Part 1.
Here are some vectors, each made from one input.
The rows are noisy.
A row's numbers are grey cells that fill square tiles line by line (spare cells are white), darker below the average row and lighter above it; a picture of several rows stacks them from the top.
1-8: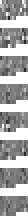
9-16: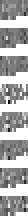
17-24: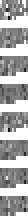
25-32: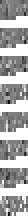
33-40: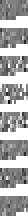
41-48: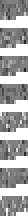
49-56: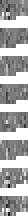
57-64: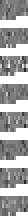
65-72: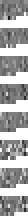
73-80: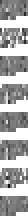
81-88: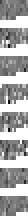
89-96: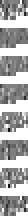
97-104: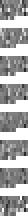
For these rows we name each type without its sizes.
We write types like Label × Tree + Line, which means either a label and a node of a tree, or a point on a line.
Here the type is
List(Line).
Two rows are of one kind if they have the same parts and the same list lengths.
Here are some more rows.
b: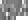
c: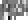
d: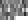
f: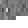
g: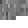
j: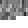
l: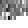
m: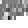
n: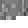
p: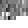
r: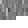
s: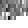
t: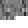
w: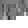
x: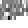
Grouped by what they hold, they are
b, f, j, n, r
c, d, g, m, t, w, x
l, p, s

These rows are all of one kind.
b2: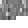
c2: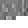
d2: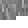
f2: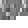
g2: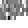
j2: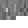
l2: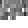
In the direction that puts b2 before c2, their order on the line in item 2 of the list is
b2, j2, g2, d2, f2, c2, l2.
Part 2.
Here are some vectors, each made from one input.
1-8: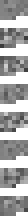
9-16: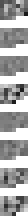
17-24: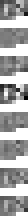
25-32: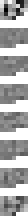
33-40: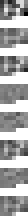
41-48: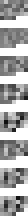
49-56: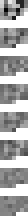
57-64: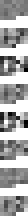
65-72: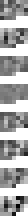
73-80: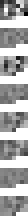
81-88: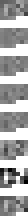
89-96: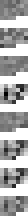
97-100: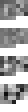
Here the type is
List2(Line7).
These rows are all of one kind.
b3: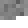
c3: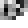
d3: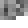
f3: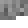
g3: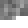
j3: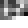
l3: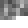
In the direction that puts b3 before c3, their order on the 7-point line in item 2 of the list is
l3, g3, d3, b3, c3, j3, f3.
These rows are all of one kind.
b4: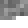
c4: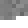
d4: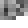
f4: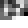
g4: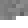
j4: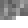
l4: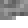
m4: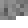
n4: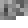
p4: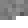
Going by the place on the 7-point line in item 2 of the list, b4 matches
f4, m4 and p4.
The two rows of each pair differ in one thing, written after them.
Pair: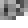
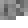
the place on the 7-point line in item 2 of the list
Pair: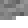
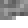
the place on the 7-point line in item 2 of the list
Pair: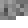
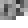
the place on the 7-point line in item 1 of the list
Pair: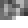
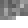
the place on the 7-point line in item 1 of the list
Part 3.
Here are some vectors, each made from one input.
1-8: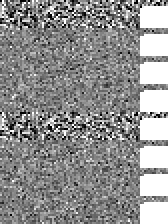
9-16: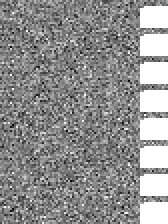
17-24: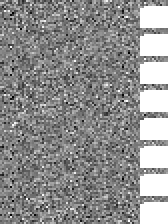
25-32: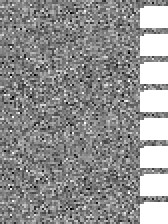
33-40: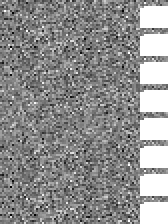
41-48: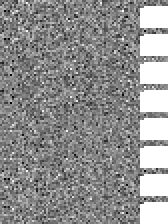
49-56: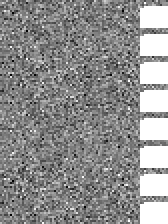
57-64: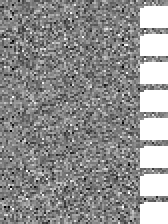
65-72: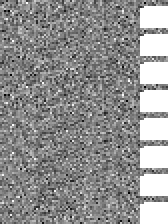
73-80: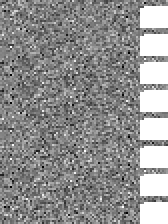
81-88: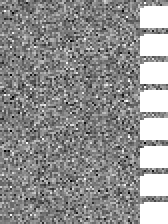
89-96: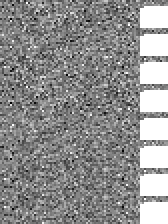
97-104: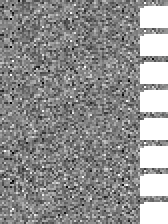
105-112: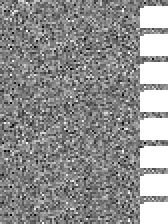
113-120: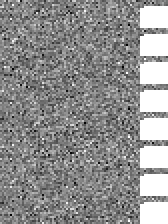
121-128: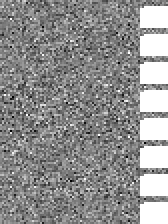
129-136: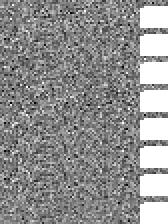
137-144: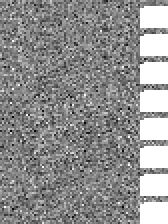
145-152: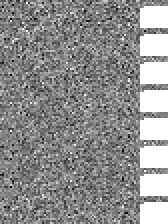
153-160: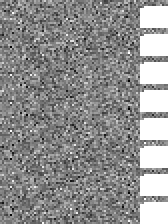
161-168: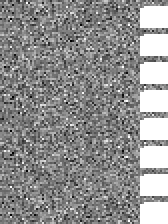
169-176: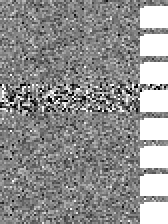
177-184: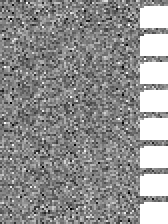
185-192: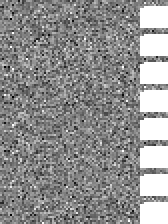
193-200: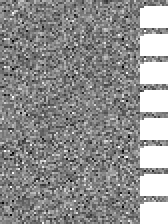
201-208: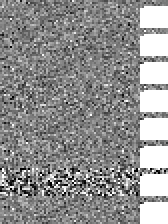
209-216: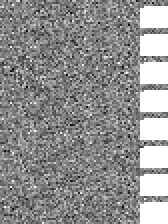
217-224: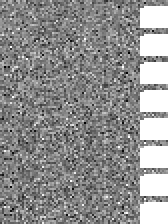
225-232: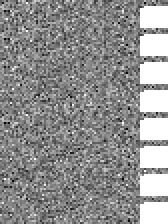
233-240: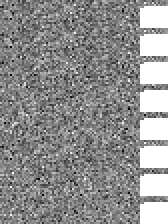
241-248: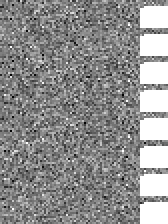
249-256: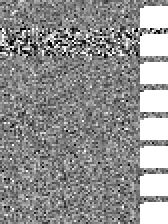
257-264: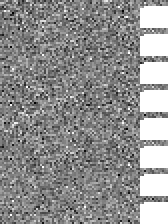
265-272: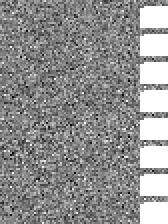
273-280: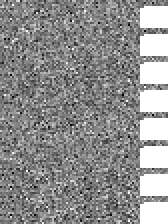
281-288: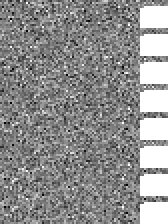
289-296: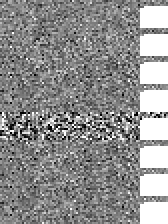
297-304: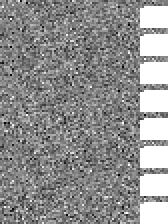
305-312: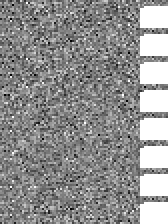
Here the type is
List2(Line5).
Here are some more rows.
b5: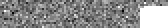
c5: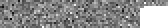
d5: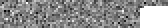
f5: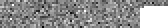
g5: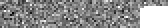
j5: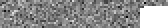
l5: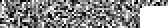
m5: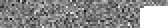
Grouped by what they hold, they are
b5, c5, g5, m5
d5, f5, j5
l5

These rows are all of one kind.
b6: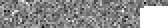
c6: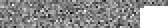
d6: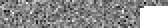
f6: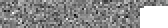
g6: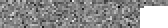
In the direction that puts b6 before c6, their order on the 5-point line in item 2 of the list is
f6, b6, g6, d6, c6.
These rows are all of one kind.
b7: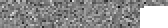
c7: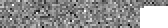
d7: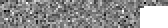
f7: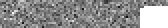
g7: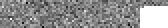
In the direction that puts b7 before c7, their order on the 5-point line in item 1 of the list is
d7, f7, b7, g7, c7.
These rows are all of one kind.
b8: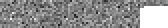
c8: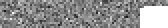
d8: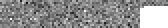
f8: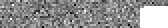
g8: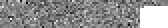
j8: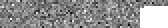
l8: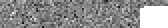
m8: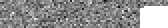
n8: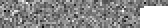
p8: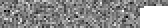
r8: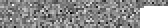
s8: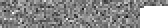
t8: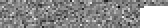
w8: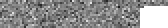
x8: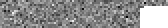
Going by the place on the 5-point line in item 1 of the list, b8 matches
l8, m8, t8 and w8.
